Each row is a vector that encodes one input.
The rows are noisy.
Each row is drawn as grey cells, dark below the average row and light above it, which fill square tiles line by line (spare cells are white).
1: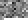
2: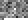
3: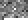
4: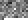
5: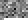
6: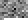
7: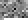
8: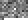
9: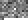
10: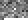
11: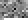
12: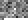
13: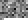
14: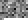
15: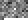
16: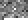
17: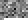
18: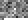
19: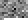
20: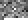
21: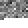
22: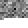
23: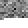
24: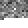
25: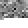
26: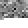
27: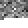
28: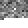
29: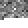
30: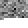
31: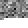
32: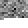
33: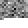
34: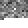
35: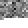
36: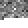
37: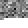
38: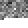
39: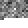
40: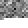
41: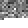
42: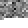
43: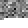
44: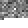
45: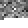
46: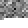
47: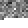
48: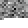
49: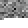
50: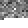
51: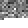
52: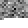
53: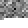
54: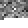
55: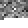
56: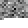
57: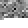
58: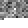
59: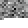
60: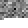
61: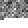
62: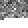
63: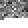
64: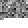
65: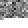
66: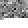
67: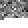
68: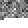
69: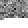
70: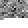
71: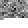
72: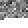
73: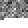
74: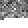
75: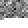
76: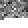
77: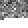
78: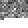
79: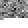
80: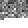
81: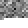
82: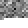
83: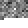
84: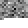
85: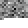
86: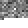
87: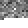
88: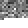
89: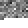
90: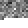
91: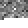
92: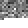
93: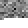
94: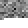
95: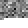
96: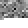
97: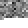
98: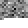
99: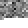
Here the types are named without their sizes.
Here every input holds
a node of a tree and a true/false value.
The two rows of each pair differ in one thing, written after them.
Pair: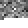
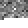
the node of the tree
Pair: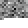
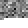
the node of the tree
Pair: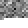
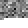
the node of the tree
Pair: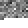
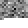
the true/false value
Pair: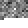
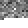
the node of the tree
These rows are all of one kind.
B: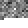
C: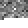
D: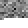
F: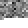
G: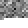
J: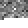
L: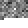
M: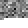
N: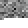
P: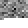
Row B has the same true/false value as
C, J and L.
